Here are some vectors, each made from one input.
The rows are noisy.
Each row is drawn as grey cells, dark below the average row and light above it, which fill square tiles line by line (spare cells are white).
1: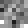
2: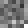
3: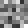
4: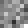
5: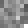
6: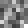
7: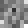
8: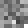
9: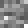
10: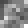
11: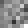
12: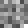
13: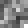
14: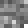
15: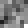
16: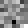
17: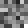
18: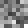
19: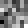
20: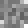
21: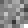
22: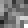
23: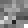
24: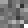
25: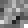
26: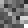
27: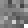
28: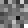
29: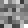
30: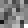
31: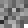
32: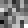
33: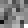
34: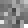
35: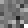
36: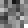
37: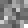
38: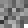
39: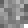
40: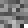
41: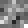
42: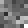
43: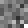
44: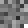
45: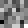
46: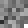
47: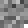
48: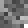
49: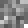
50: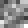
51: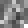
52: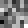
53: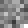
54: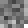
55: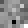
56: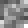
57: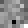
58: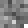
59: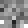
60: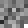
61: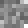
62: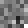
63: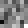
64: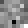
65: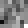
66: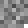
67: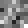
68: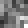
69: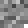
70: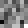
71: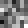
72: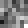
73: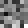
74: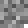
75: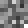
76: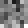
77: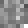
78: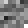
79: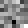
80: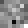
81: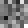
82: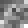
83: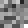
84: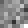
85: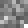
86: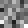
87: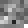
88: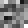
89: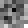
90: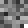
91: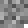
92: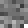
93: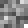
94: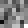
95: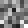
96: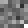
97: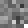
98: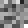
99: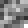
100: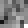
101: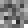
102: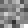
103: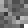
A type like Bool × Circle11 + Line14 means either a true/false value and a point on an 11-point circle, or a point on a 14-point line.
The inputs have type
(Line3 × Line3 + Unit) × Line7.
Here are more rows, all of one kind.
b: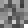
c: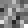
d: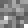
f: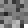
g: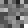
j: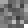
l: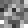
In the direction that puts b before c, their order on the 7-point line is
g, f, j, b, d, l, c.
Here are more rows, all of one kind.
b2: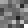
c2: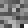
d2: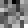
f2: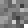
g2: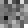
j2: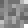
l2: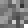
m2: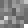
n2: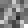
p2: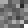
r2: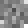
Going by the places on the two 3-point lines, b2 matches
f2, l2 and n2.
